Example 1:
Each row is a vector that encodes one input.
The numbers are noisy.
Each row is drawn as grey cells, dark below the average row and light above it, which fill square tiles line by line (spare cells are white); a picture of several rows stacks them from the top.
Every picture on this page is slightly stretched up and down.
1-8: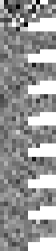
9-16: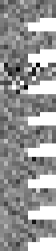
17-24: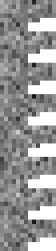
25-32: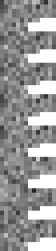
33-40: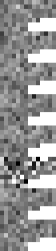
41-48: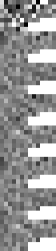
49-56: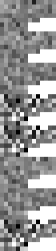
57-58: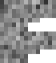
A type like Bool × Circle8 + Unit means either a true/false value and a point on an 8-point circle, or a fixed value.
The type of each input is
Bool × Bool × Bool + Unit.
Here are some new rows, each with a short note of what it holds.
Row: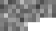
three true/false values
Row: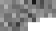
three true/false values
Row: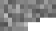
three true/false values
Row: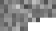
three true/false values
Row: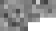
three true/false values
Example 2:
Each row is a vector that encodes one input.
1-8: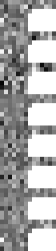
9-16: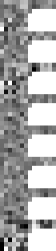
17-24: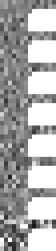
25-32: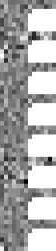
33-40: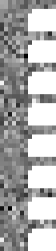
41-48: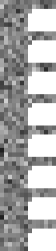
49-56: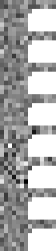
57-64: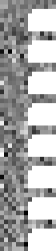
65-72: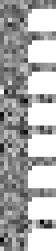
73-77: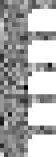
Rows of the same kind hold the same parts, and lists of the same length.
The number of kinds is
2.
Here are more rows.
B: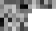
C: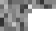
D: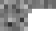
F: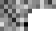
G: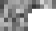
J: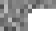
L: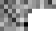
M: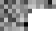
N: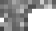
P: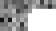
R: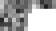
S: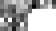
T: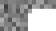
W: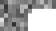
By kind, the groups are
B, C, D, G, J, N, P, R, S, T, W
F, L, M

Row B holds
three true/false values.
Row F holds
a fixed value.
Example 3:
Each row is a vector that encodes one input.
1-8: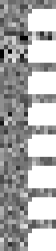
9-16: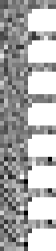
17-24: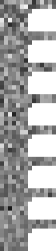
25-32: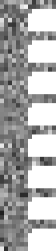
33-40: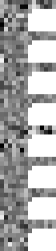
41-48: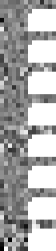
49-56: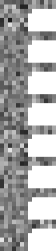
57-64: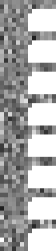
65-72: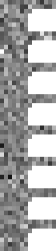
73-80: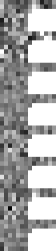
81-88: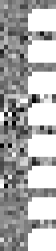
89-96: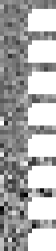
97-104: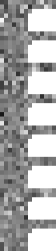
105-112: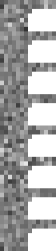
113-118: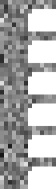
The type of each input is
Bool × Bool × Bool + Unit.
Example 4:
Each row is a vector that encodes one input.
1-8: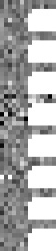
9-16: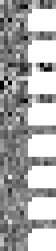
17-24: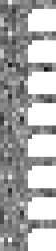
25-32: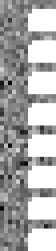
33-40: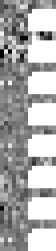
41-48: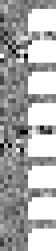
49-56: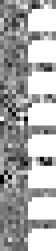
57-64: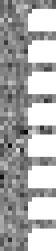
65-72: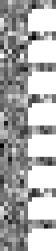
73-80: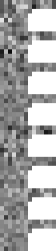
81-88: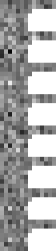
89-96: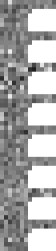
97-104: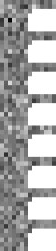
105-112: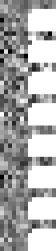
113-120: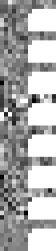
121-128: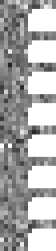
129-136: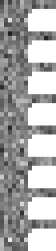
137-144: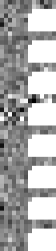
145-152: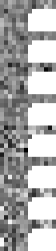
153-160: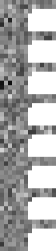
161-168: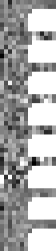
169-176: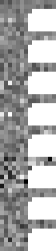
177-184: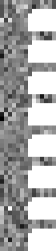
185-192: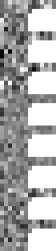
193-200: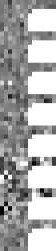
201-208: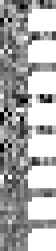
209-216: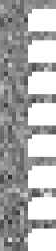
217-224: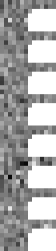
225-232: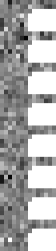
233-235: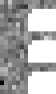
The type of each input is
Tree9 + Unit.
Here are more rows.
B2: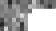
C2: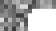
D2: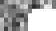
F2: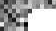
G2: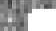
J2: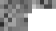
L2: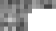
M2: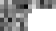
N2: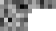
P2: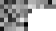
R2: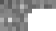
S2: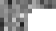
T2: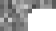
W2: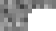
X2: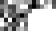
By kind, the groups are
B2, C2, D2, G2, J2, L2, M2, N2, R2, S2, T2, W2, X2
F2, P2

